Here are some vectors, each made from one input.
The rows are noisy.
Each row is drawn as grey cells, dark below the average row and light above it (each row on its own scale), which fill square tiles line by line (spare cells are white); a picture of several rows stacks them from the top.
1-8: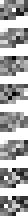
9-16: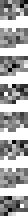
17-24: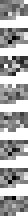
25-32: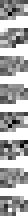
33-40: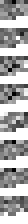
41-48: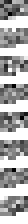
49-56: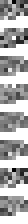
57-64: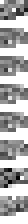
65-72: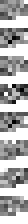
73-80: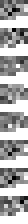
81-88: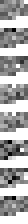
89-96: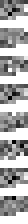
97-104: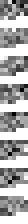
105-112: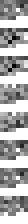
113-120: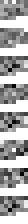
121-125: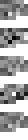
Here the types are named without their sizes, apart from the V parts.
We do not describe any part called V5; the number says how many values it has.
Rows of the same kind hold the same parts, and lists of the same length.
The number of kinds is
3.
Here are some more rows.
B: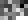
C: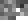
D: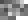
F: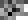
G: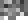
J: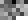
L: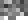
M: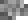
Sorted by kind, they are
B, C, G, L
D, M
F, J

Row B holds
a value of V5.
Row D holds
a point on a line.
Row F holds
three true/false values.
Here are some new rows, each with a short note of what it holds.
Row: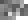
a point on a line
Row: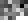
a value of V5
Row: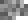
a point on a line
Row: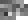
a point on a line
